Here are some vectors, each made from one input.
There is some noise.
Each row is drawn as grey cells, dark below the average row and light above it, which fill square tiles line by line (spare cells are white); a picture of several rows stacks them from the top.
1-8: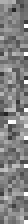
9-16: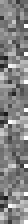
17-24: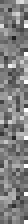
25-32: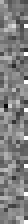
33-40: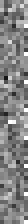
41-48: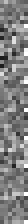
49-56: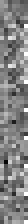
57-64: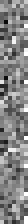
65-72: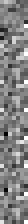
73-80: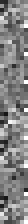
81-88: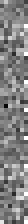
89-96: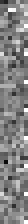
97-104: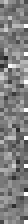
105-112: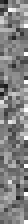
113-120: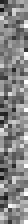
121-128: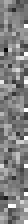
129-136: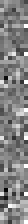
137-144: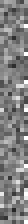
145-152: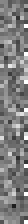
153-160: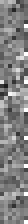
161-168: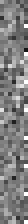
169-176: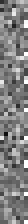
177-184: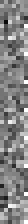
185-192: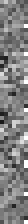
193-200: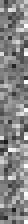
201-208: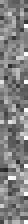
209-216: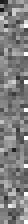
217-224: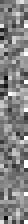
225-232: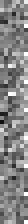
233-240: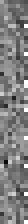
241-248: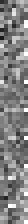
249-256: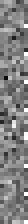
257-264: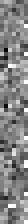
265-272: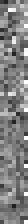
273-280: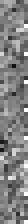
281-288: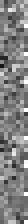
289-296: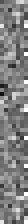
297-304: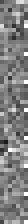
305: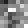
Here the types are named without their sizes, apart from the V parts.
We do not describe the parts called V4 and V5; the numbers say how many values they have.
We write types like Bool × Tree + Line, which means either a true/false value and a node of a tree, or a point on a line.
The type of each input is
Circle + (Tree + V4) × V5.
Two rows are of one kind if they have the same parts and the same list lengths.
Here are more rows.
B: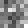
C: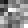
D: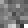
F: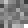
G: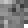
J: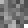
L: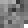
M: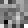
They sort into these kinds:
B, C, M
D
F, G, J, L

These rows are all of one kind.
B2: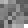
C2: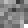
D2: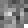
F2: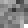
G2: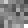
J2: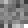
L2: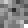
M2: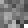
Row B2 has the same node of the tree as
C2 and F2.
